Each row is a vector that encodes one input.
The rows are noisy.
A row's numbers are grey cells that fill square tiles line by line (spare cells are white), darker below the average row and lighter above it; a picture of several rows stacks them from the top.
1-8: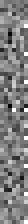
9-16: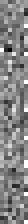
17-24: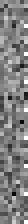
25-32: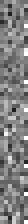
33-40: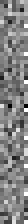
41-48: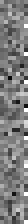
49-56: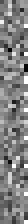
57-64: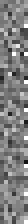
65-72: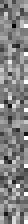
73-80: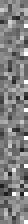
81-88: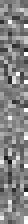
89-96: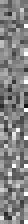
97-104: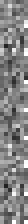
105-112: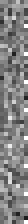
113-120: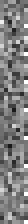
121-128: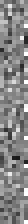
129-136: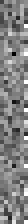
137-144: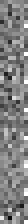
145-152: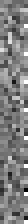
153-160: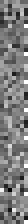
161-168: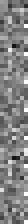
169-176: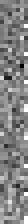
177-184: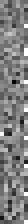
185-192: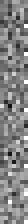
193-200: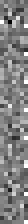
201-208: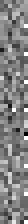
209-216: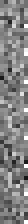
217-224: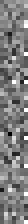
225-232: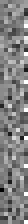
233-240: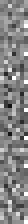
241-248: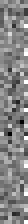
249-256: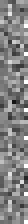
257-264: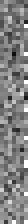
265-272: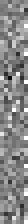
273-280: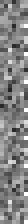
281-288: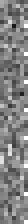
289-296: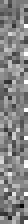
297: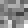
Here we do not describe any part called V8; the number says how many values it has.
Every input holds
a point on a 5-point line and a value of V8, together with either a point on a 10-point circle and a true/false value, or a fixed value.
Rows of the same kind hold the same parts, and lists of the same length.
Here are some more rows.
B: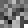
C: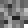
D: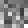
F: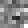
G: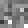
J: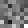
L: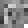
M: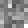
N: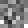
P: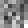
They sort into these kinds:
B, C, D, F, J, M, N, P
G, L

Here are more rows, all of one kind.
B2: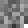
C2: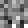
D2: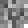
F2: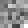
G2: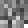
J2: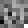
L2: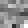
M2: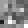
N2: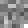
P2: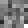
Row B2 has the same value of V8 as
G2, N2 and P2.
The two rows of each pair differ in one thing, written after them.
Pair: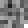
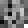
the place on the 10-point circle
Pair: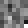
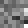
the true/false value
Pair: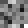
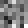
the true/false value
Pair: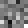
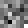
the value of V8
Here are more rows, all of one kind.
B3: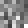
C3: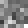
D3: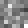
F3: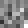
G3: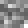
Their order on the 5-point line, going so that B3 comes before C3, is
B3, D3, G3, F3, C3.
